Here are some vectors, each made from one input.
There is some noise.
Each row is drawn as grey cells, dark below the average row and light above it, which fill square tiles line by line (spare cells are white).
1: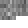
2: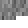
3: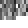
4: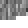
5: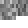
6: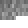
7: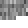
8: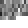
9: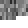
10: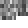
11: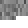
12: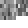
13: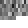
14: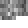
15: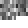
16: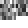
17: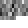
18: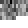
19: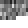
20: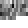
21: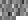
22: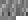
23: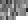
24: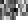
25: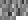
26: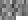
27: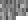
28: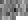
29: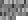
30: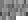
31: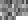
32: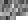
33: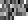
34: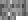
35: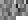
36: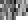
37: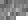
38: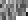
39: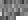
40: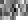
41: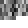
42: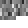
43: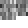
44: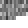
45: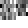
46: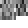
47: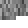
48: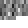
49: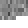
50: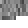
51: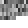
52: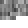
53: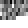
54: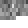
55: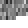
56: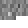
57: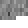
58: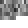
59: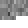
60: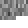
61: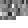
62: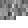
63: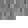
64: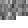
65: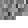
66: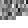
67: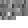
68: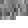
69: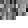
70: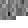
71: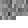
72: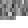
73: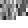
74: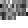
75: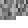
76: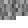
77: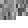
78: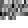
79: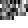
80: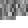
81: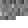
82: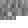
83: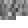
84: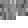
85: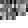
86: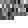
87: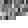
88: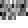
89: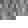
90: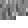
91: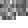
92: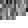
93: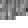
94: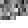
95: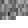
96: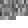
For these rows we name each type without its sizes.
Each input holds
either a fixed value, or a node of a tree and a true/false value.
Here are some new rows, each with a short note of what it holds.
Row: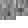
a node of a tree and a true/false value
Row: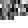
a fixed value
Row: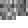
a node of a tree and a true/false value
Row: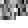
a node of a tree and a true/false value
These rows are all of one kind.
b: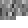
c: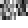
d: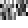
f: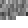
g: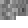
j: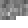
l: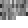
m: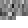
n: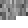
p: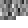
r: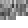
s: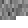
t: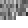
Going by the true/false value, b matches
c, g, j and m.
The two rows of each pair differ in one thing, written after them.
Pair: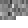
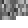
the node of the tree
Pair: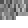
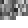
the node of the tree
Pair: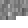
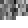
the node of the tree
